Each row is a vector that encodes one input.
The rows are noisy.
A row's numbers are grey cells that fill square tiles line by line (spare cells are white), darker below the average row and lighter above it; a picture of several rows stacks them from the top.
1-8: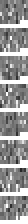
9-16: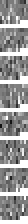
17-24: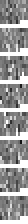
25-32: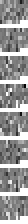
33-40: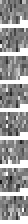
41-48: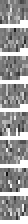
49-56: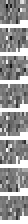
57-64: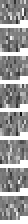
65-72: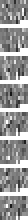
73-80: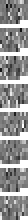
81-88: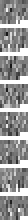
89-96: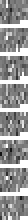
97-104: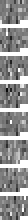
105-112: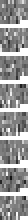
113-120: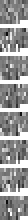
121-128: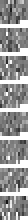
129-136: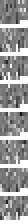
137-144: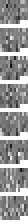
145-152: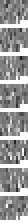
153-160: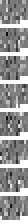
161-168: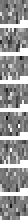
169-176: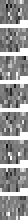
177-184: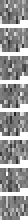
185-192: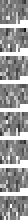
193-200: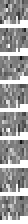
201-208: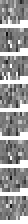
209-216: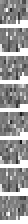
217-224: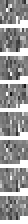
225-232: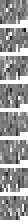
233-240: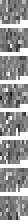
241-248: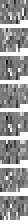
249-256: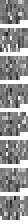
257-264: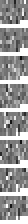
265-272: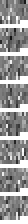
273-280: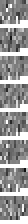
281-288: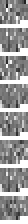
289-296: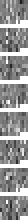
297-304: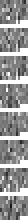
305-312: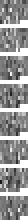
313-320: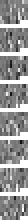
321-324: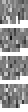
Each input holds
one of 8 labels, together with either a point on a 10-point circle and a true/false value, or one of 11 labels.
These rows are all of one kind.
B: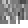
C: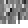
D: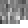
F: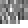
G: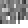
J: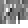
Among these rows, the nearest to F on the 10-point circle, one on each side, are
B and J.
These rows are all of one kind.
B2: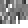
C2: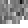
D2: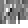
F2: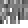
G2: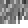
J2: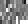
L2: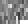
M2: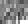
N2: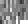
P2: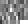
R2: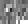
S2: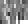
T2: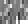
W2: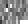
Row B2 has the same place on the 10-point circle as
F2, M2, S2 and T2.
